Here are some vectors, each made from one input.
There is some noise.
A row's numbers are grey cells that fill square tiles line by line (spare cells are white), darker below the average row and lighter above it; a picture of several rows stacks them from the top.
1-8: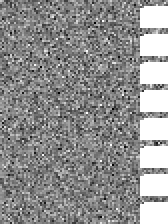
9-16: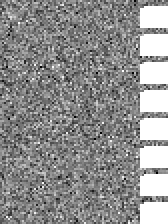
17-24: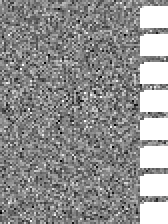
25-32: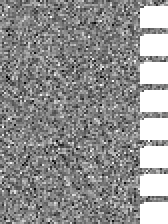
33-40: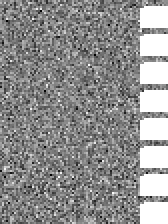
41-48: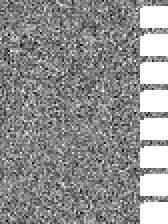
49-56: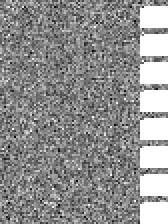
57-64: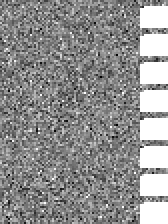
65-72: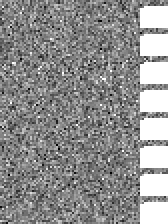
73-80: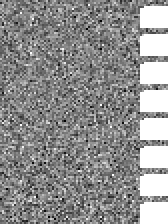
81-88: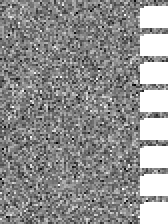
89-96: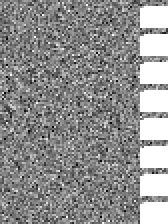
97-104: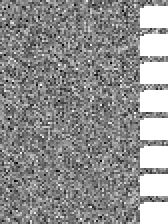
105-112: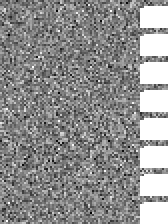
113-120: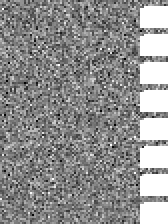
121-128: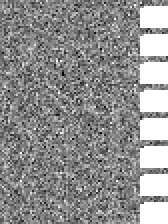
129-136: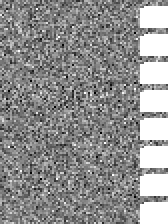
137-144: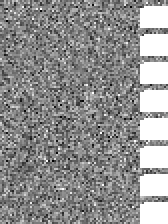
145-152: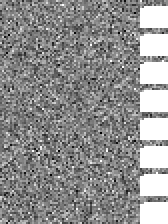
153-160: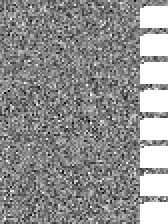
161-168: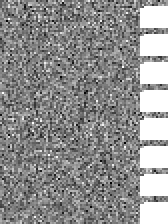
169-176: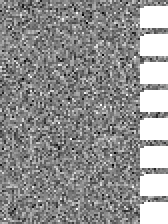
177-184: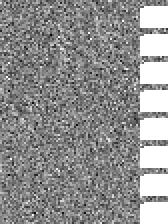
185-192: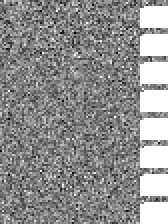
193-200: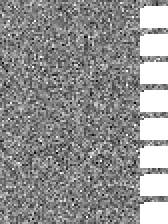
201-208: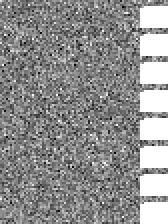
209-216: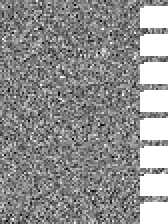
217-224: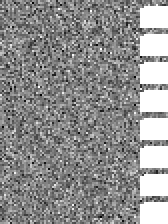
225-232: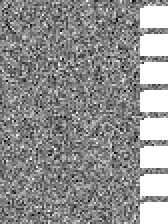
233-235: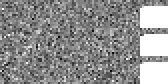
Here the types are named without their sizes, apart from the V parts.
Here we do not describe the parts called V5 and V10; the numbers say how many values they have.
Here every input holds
a point on a circle, a true/false value, a value of V5 and a value of V10.
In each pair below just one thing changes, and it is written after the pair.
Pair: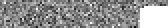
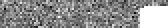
the value of V10
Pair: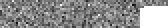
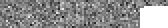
the value of V5
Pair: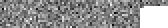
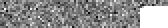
the place on the circle
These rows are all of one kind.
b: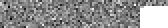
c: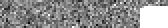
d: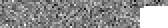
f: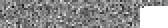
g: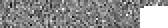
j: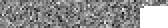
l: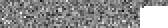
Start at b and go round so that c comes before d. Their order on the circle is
b, l, f, c, g, d, j.
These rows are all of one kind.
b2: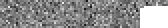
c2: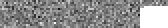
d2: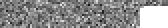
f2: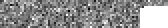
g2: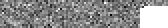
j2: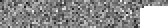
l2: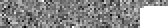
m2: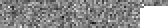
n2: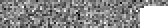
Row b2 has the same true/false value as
c2, d2 and m2.
